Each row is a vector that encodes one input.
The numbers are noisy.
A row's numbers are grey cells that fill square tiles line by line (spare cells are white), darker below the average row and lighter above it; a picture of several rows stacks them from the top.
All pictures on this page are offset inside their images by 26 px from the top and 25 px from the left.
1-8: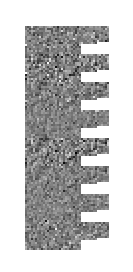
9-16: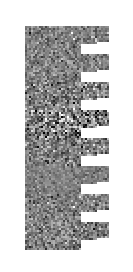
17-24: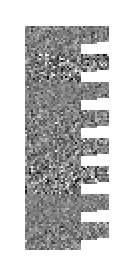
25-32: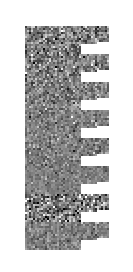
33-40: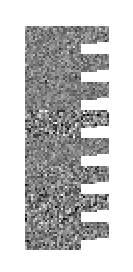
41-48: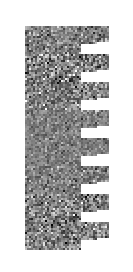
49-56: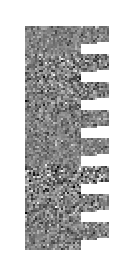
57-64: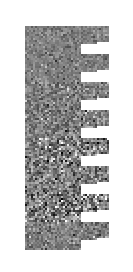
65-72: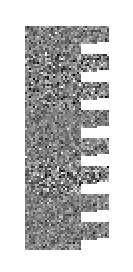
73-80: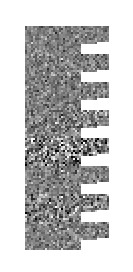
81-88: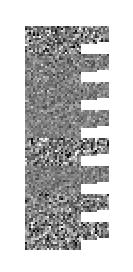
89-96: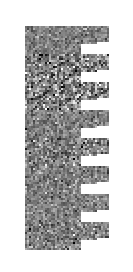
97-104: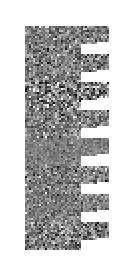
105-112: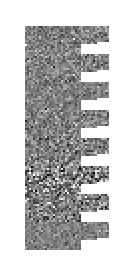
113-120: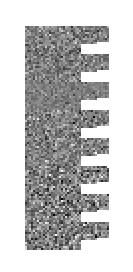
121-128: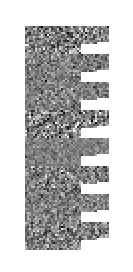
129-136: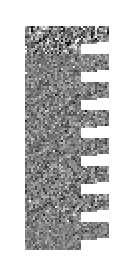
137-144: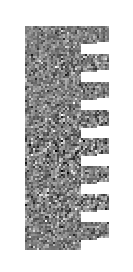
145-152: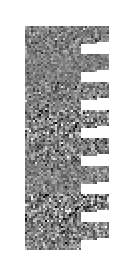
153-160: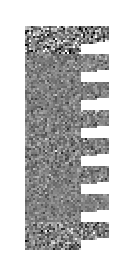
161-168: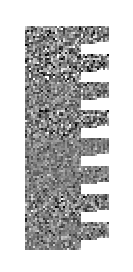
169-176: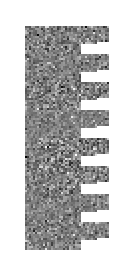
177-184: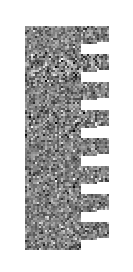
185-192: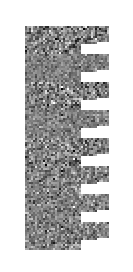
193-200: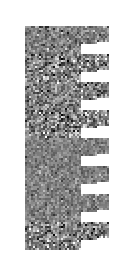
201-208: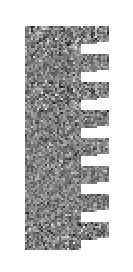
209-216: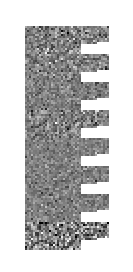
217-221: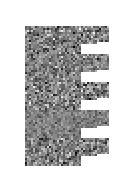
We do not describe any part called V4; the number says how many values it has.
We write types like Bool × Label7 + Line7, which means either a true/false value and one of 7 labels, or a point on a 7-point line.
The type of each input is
(Bool × Bool × Bool × V4 + List2(Line9)) × Line8.
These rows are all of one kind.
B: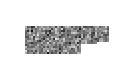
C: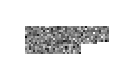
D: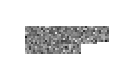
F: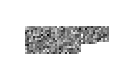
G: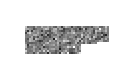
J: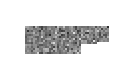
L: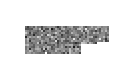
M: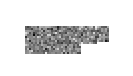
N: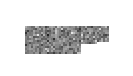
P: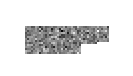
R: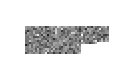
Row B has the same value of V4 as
C and N.
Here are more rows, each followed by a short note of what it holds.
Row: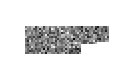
a point on an 8-point line, together with a list of one item
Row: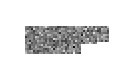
a point on an 8-point line, together with a list of one item
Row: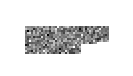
a point on an 8-point line, three true/false values and a value of V4
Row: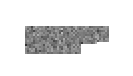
a point on an 8-point line, together with a list of two items
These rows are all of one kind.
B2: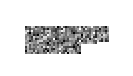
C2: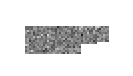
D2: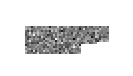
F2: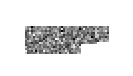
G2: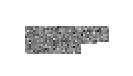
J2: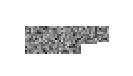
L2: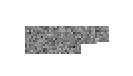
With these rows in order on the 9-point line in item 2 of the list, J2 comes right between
B2 and L2.
